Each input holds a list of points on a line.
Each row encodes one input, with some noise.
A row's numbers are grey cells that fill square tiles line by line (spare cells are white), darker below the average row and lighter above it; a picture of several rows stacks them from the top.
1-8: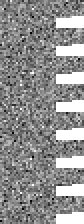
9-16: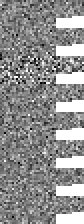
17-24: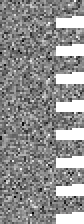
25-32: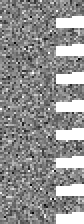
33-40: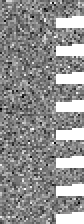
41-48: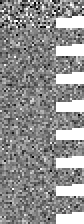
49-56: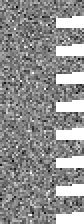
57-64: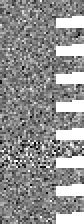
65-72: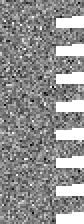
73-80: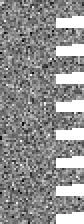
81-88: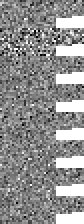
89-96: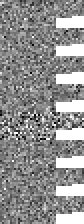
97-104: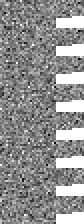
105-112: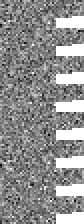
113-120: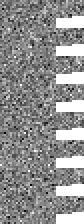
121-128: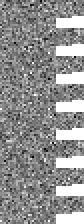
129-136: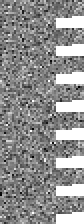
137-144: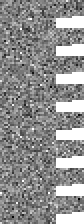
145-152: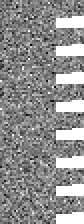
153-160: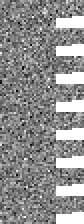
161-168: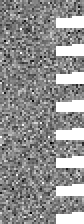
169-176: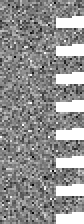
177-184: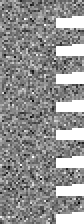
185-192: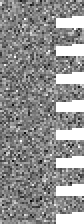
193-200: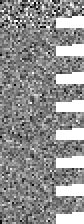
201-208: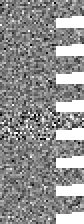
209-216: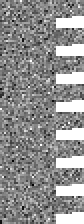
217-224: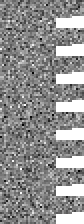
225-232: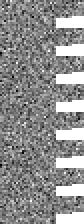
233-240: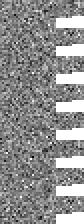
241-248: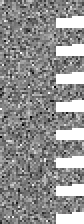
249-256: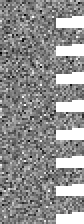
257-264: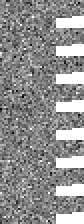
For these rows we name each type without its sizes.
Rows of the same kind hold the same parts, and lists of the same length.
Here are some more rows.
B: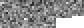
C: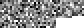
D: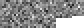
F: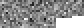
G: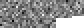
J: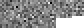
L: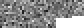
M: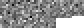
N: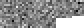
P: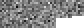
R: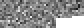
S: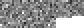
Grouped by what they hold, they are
B, F, P, R, S
C
D, G, L
J, M, N

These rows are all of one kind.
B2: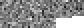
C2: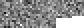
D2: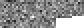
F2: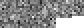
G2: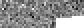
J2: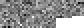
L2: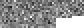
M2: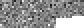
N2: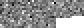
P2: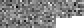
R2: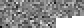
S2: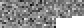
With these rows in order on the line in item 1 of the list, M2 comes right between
B2 and N2.
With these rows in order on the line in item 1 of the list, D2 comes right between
J2 and L2.
